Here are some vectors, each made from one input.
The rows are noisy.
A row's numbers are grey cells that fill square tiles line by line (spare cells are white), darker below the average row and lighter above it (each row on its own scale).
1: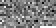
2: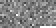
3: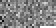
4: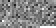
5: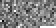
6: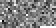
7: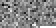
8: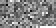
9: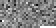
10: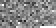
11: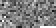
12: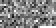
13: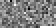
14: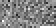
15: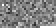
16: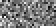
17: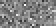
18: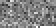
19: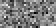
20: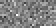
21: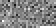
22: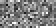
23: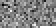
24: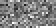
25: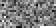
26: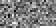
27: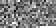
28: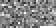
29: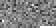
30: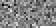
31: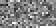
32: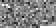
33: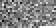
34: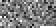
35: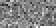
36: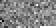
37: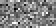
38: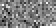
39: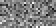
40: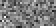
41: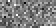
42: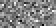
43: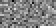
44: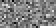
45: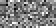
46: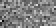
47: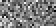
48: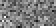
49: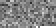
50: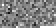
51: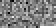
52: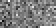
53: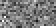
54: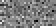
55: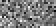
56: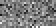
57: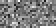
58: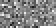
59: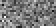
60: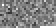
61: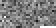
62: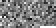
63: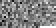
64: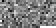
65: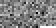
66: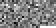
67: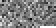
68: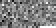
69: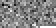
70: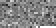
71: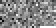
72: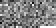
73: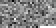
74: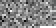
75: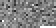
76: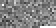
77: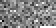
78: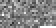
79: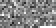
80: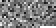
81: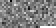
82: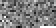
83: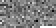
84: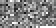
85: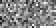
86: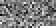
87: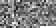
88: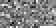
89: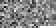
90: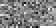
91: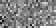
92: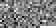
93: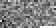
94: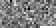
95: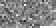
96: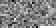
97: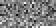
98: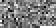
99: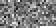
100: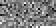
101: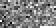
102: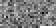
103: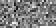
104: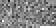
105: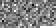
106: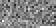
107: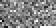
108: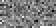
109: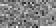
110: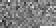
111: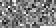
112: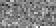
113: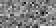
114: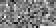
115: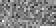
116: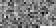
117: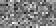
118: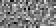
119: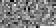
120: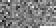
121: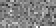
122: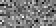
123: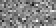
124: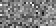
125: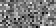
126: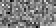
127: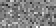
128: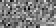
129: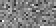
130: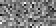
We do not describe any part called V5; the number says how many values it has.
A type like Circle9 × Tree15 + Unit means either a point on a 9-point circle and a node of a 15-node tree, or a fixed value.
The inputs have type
Bool × (Circle8 + Unit) × V5.
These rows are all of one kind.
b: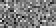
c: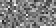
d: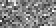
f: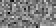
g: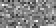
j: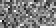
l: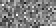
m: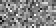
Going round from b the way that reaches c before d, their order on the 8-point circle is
b, j, c, d, l, g, f, m.
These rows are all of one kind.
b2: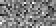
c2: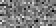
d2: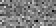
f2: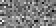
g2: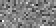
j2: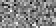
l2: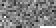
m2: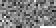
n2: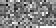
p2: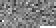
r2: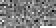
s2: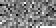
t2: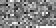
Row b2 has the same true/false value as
n2, s2 and t2.
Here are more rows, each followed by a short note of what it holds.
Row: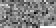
a point on an 8-point circle, a true/false value and a value of V5
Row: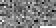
a true/false value and a value of V5
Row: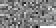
a point on an 8-point circle, a true/false value and a value of V5
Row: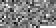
a point on an 8-point circle, a true/false value and a value of V5
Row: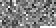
a point on an 8-point circle, a true/false value and a value of V5
